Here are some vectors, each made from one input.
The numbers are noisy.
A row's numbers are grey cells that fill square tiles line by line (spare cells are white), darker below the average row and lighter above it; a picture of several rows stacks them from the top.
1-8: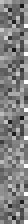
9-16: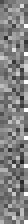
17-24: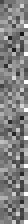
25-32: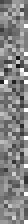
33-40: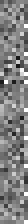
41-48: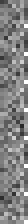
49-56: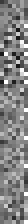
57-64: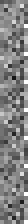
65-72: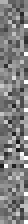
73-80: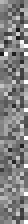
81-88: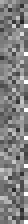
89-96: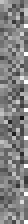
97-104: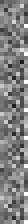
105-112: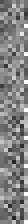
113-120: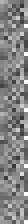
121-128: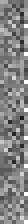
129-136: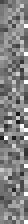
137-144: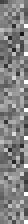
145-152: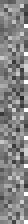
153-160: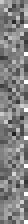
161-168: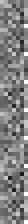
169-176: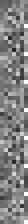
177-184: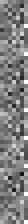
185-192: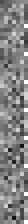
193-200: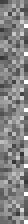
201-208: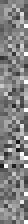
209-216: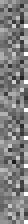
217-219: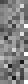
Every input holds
a list of up to two items, each a point on an 11-point line and a true/false value.
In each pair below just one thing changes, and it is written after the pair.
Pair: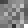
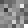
the place on the 11-point line in item 1 of the list
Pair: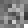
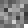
the place on the 11-point line in item 1 of the list
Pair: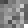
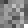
the place on the 11-point line in item 1 of the list
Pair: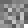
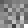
the true/false value in item 2 of the list
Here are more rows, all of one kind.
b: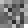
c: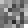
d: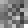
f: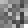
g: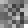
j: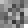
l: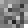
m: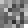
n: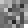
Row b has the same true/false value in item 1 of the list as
d and g.
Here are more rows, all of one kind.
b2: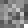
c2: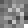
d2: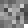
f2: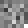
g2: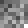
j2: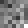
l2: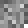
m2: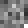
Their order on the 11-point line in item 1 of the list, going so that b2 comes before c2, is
m2, b2, j2, c2, g2, l2, f2, d2.
